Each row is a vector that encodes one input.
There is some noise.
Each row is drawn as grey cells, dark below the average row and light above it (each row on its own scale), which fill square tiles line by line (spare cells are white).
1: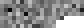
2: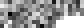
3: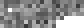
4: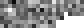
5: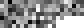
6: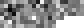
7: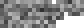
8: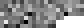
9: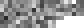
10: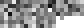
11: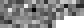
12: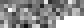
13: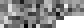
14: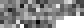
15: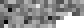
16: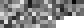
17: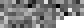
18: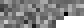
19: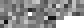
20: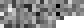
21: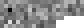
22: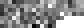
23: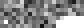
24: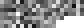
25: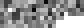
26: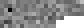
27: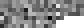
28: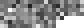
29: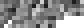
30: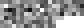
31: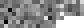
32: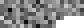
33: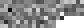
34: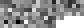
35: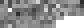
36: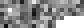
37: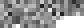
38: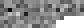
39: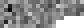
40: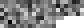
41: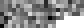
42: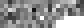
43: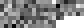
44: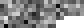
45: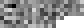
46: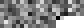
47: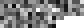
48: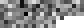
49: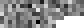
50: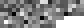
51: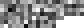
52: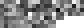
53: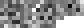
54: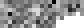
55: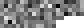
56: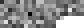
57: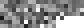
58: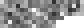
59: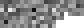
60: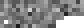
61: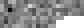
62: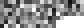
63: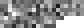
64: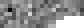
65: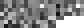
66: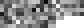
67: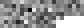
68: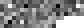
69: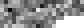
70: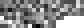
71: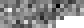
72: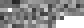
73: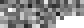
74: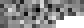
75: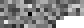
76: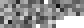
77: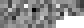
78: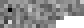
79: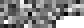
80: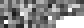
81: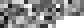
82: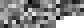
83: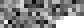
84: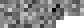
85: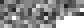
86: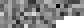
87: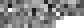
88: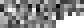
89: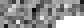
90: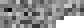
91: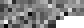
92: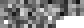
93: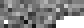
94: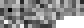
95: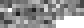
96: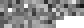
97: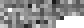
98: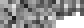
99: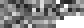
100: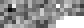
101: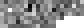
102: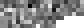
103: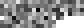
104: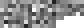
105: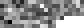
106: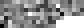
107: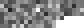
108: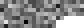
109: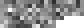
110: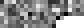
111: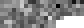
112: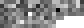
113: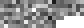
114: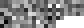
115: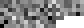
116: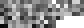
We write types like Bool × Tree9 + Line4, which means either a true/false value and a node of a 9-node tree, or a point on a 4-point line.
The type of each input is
(Label12 + Line8) × Line8.
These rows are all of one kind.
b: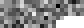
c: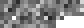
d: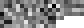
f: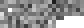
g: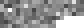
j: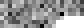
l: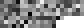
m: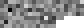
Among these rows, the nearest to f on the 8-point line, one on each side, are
b and j.
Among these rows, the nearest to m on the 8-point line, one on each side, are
c and d.
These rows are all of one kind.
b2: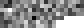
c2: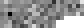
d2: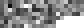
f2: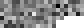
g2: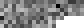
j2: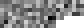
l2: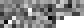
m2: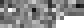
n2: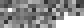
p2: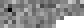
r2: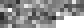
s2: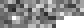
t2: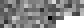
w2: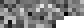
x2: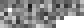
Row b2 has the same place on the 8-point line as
d2, m2, n2 and r2.
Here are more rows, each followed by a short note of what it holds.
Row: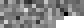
one of 12 labels and a point on an 8-point line
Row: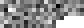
a point on each of two 8-point lines
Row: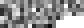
a point on each of two 8-point lines
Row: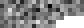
a point on each of two 8-point lines
